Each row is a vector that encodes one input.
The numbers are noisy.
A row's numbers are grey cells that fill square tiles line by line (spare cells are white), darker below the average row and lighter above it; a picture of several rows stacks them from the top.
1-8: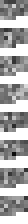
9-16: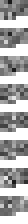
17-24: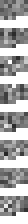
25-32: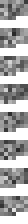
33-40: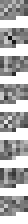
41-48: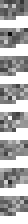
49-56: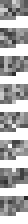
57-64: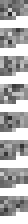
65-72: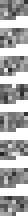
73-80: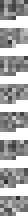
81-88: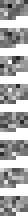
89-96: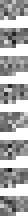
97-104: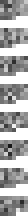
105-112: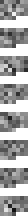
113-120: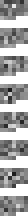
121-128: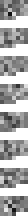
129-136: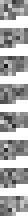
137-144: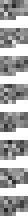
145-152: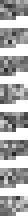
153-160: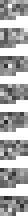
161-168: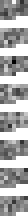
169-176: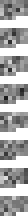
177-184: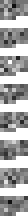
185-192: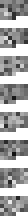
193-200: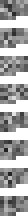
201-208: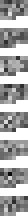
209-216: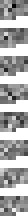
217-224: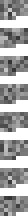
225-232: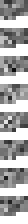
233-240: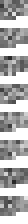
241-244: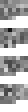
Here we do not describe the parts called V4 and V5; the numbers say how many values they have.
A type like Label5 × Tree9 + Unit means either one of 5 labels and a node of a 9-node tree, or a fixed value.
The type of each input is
Bool × Bool × Bool × Bool × V4 + Line7 × (Line10 + V5).
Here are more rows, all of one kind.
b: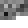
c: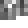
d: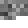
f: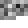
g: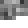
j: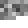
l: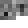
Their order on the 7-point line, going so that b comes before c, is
g, d, b, l, f, c, j.
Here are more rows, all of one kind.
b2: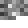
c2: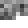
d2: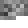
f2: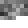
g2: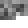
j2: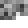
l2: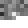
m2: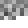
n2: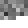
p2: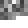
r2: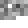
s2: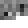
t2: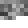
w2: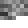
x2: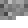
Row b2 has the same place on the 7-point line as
c2, j2, m2 and r2.
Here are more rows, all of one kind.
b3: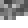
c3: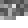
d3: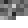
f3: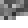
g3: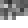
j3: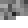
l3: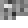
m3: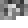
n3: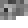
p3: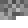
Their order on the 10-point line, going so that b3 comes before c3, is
b3, f3, j3, l3, g3, n3, m3, c3, p3, d3.
